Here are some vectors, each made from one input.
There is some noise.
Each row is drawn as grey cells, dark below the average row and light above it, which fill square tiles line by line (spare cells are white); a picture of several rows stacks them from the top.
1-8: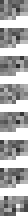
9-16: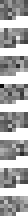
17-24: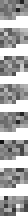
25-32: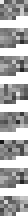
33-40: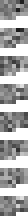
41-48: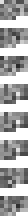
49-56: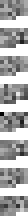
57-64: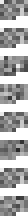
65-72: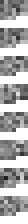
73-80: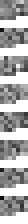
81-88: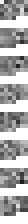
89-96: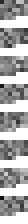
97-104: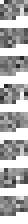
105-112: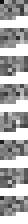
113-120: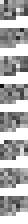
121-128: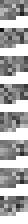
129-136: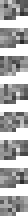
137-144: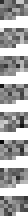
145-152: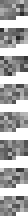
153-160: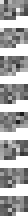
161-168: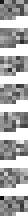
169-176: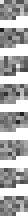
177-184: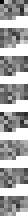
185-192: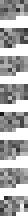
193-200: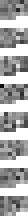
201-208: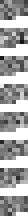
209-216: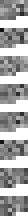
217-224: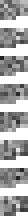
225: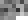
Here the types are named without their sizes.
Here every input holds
three true/false values.
